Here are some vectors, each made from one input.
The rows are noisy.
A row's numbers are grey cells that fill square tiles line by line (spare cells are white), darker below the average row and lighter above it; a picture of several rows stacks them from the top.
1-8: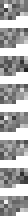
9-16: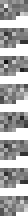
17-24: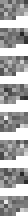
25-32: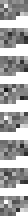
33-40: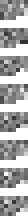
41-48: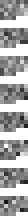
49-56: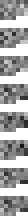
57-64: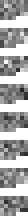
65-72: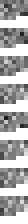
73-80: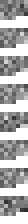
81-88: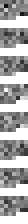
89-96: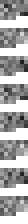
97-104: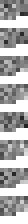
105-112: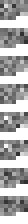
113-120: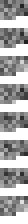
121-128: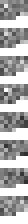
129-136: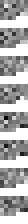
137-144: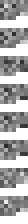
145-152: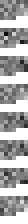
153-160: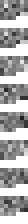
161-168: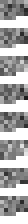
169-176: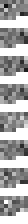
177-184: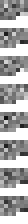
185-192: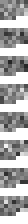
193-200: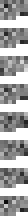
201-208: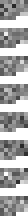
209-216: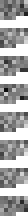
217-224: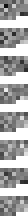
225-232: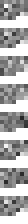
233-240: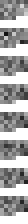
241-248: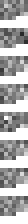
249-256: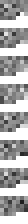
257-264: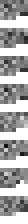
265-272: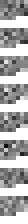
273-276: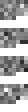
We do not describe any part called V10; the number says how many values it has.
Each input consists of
a true/false value, together with either a point on a 9-point line, or a value of V10.
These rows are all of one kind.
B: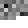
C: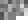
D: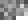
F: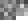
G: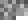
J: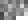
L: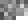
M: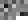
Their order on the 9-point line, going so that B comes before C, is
G, F, D, L, M, J, B, C.
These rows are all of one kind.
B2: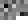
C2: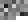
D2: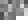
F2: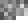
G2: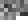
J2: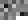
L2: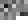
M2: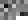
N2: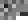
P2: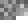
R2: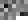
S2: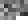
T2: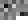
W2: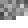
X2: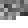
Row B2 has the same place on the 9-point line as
J2, M2, R2 and T2.
